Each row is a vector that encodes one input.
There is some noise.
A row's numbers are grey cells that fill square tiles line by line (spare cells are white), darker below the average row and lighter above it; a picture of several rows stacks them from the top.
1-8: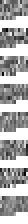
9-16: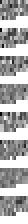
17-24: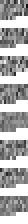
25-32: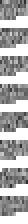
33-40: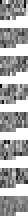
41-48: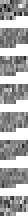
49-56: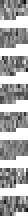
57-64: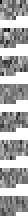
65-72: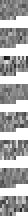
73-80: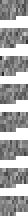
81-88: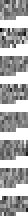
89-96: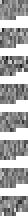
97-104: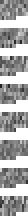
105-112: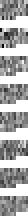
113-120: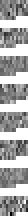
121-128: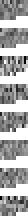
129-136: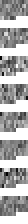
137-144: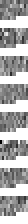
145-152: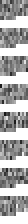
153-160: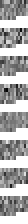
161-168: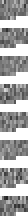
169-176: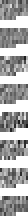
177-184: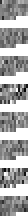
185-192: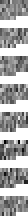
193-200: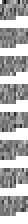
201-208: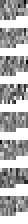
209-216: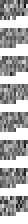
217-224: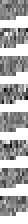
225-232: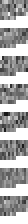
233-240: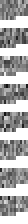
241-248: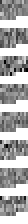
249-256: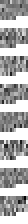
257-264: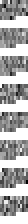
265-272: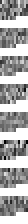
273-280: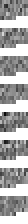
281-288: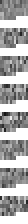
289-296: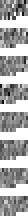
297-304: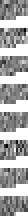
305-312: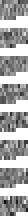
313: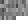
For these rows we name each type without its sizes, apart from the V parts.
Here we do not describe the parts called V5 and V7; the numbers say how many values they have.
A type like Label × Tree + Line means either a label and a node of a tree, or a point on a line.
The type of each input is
Label × (Label × Label × V5 + Unit) × V7.
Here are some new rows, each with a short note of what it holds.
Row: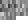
a label and a value of V7
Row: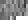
three labels, a value of V5 and a value of V7
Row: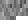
a label and a value of V7
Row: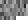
three labels, a value of V5 and a value of V7
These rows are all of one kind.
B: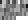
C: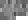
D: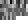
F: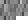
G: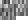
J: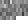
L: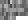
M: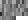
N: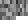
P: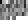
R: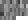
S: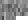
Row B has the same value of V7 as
G and J.
